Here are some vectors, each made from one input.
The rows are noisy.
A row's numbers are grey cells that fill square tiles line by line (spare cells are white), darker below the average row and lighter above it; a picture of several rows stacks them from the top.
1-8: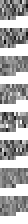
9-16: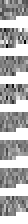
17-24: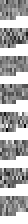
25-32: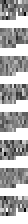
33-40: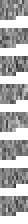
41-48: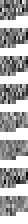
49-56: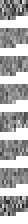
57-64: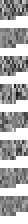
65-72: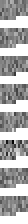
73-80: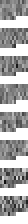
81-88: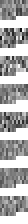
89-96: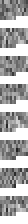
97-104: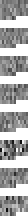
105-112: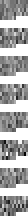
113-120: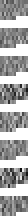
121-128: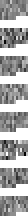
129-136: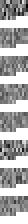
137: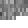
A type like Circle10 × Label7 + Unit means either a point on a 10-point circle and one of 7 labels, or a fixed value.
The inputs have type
Line4 + List2(Bool × Line5).
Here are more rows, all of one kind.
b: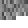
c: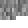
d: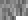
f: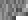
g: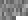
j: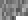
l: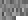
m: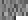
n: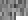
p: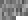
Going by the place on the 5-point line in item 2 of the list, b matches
c and j.
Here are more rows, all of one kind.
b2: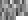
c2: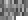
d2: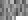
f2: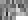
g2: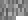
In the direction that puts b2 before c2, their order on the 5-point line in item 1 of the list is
b2, g2, c2, d2, f2.
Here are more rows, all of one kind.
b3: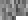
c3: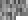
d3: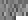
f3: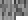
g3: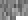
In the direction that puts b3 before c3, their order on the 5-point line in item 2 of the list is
g3, d3, b3, f3, c3.
